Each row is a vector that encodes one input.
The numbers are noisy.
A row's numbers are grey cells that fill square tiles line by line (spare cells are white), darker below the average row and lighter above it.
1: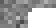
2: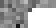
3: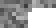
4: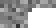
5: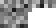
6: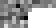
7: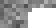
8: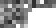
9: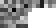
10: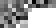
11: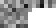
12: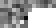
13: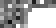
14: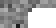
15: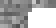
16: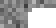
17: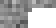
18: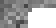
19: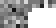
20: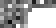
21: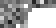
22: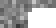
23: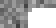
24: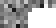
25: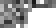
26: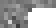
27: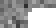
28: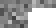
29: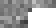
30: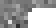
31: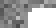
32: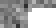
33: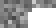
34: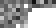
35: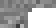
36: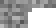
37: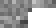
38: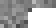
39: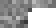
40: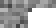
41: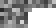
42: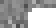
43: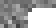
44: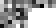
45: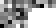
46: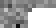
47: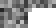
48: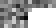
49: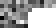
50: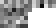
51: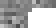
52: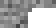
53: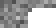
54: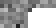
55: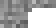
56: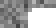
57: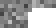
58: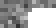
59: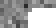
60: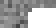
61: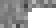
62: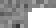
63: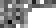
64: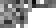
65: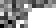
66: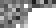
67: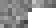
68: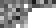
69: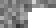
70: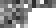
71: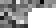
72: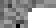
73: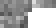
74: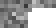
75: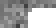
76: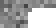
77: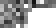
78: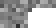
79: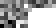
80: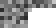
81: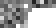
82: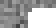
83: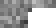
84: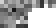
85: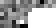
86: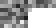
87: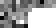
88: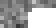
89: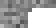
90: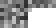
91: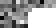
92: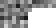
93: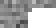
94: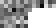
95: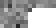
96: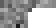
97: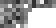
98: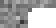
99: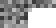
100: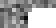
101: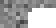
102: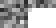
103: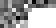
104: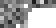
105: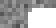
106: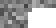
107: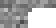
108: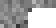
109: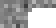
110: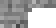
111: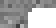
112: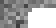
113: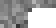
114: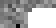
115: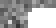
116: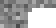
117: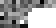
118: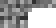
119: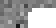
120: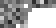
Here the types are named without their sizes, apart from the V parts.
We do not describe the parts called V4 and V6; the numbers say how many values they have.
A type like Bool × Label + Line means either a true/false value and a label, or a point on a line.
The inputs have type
(Bool × Bool × Bool × Bool × V6 + Line) × V4.
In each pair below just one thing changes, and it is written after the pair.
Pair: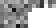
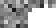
one of the four true/false values
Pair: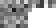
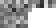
one of the four true/false values
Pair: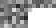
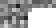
the value of V6
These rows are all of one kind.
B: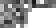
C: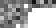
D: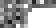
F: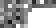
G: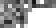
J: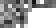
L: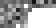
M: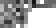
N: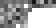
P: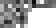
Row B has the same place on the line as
G, J, M and P.
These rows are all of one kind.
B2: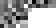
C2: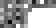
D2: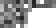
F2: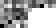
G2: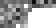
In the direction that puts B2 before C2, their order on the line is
G2, B2, C2, F2, D2.
